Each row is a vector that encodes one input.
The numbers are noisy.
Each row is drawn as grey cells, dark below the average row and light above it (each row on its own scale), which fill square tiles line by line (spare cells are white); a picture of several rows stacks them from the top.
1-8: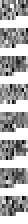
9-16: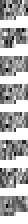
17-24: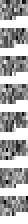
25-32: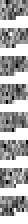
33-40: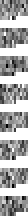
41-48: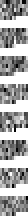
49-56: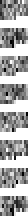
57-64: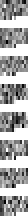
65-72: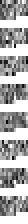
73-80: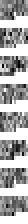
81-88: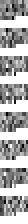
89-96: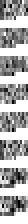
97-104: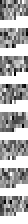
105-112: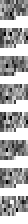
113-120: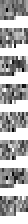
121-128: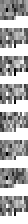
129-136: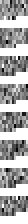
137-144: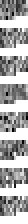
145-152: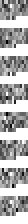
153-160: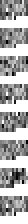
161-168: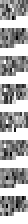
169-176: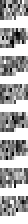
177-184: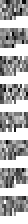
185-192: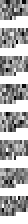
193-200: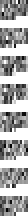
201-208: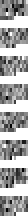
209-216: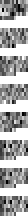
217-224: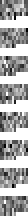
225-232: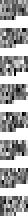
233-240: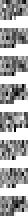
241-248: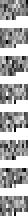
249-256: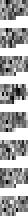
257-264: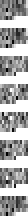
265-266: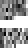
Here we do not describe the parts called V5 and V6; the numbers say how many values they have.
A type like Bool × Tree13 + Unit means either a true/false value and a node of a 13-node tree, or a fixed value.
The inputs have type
List2(Line9) + V5 × V6.
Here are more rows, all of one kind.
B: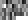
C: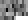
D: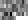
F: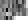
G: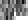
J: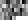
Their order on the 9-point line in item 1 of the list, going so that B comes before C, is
J, B, D, G, F, C.
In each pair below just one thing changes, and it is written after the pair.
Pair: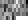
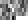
the value of V6
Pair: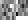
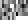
the value of V5
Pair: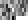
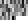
the value of V5
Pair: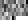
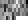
the value of V5
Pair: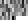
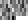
the value of V5
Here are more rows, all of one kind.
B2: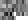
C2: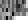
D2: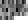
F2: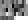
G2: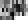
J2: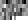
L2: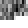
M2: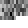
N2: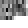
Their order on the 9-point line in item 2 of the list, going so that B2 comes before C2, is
M2, G2, B2, L2, F2, D2, J2, C2, N2.
